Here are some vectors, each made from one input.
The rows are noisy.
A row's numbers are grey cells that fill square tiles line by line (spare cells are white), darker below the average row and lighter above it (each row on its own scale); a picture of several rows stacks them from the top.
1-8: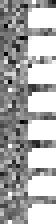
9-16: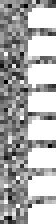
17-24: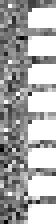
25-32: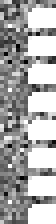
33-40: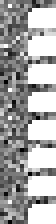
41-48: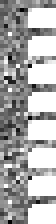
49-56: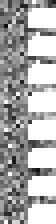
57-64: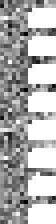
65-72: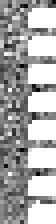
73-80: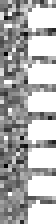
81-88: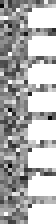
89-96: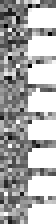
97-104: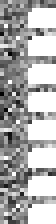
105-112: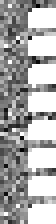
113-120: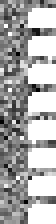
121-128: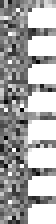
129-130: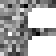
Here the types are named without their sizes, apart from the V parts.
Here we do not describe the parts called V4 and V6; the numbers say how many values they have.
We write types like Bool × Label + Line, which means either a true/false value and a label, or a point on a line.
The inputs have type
Bool × V6 + (Tree + Unit) × V4.
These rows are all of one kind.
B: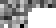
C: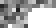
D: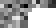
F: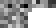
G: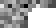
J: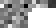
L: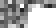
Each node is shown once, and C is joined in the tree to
F.
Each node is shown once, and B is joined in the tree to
G.
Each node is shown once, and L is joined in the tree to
J.
